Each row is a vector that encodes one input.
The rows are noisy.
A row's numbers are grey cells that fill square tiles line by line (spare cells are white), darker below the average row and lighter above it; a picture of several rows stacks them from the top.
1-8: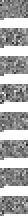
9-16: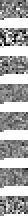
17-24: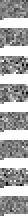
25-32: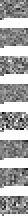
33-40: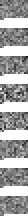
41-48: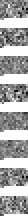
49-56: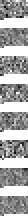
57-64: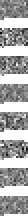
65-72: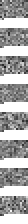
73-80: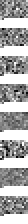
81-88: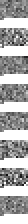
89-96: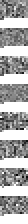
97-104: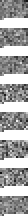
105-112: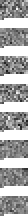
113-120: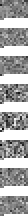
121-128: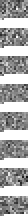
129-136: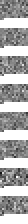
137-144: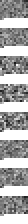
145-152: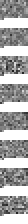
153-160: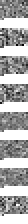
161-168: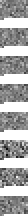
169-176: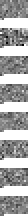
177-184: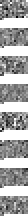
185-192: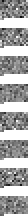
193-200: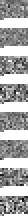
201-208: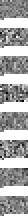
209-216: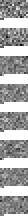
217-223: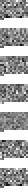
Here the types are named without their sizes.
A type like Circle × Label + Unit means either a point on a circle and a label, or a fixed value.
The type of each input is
(Bool × Bool × Bool + Unit) × Circle + Tree + Unit.
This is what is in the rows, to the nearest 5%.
About 70% of them hold a point on a circle, together with either a fixed value, or three true/false values. A few of them hold a fixed value. The rest hold a node of a tree.
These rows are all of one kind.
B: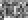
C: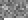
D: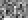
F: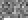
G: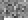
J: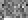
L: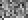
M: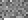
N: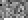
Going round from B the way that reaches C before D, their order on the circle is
B, M, F, C, G, N, L, D, J.
